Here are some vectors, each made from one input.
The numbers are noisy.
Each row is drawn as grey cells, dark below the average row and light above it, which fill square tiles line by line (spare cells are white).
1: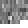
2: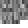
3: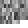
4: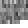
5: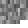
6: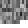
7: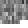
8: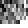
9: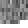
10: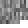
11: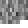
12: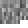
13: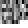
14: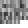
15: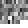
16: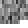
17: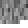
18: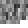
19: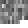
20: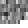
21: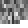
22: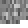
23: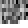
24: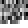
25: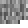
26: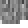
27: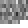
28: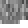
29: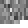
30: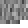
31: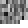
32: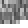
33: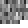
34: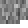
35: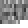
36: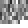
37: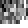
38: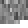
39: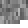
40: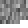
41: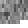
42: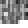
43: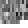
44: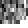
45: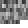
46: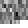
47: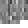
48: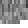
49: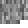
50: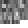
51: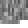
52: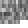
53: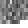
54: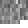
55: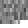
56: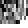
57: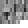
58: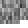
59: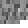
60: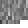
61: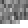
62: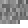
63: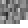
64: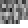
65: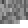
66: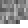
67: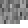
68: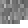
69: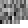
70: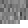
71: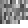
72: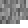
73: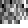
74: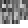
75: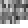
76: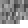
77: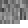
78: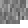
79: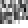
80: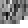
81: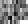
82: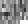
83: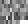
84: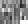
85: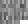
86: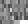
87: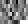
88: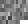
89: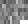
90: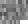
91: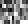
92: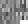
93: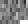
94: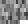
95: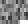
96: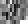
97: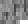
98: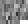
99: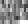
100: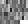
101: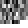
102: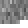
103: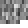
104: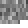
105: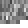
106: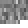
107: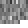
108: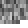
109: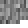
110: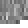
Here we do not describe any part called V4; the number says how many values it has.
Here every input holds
a list of up to two items, each a true/false value and a value of V4.
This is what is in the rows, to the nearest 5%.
All of them are lists of up to two items, each a true/false value and a value of V4: about 5% are empty, 35% hold one and 60% two.
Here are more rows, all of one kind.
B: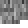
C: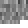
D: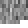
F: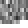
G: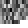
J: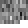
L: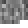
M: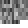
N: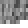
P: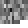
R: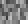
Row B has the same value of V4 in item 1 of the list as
C, G and P.
